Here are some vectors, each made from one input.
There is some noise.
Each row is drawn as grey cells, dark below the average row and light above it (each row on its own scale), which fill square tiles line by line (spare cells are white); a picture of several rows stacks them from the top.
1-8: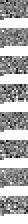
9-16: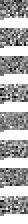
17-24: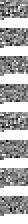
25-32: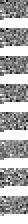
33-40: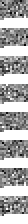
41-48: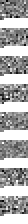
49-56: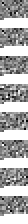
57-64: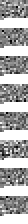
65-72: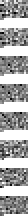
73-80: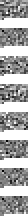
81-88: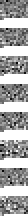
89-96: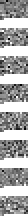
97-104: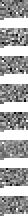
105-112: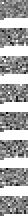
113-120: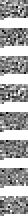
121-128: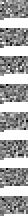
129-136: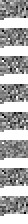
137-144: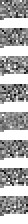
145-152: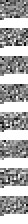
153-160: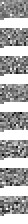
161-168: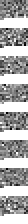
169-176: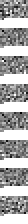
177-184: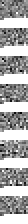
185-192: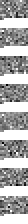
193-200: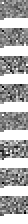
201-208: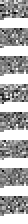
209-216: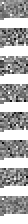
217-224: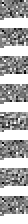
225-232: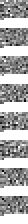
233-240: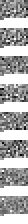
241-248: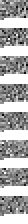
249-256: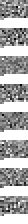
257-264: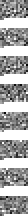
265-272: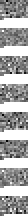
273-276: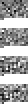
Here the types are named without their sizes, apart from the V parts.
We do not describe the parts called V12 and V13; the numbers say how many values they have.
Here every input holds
a true/false value, together with either a point on a line and a value of V13, or a value of V12.
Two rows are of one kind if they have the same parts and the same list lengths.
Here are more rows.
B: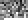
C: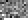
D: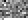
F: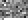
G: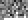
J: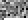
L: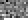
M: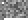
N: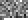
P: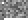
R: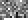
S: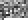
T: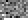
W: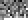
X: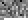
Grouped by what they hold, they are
B, C, G, L, T, W, X
D, F, J, M, N, P, R, S

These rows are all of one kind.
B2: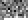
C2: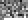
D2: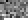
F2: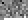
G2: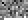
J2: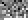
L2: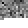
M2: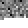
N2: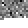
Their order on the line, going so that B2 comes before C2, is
G2, N2, L2, F2, M2, J2, B2, D2, C2.
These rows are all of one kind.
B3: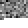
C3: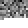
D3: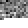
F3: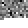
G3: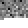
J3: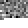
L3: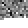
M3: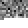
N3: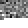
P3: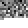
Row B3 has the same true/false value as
D3, J3 and N3.
